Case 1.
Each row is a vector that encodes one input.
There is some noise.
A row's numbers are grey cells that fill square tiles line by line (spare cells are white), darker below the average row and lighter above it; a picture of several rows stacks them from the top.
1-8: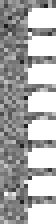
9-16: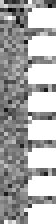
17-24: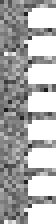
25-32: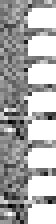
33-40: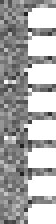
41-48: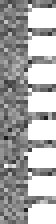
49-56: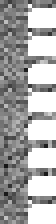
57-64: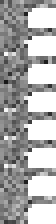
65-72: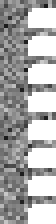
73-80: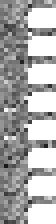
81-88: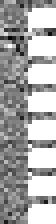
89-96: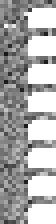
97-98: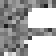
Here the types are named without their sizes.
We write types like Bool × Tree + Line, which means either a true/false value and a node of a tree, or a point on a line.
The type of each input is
Circle + Unit.
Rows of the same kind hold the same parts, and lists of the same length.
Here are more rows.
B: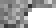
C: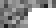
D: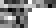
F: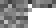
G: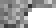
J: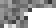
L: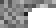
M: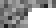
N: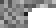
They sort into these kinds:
B, C, F, G, J, L, M, N
D

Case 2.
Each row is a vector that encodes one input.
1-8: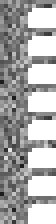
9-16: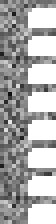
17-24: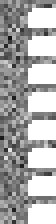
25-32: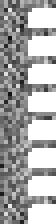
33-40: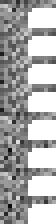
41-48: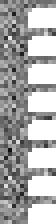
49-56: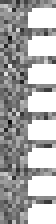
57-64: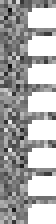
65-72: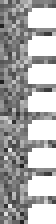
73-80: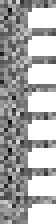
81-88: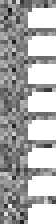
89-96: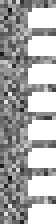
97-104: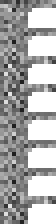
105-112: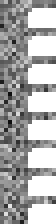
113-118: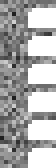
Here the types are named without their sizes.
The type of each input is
Circle.
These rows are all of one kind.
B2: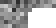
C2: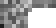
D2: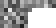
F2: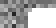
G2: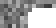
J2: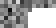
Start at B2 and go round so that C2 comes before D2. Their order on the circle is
B2, F2, J2, G2, C2, D2.
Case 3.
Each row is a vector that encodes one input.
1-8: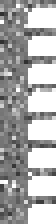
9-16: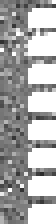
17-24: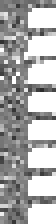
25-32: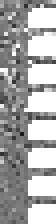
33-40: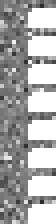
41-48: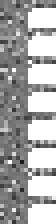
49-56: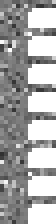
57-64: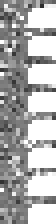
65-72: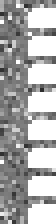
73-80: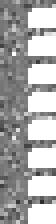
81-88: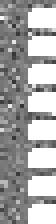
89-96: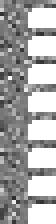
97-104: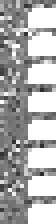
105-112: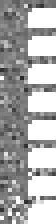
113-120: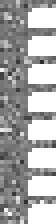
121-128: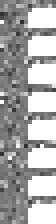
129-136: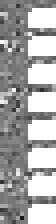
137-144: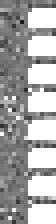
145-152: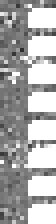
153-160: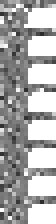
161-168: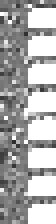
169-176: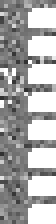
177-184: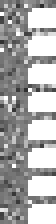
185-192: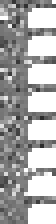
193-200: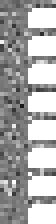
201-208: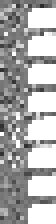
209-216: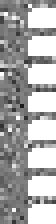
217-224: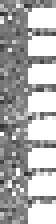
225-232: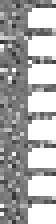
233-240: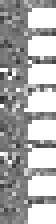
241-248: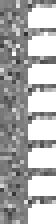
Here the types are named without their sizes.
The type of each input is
Bool × Bool × Bool + Unit.
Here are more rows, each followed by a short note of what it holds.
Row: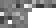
three true/false values
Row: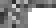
a fixed value
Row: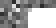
a fixed value
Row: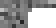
three true/false values
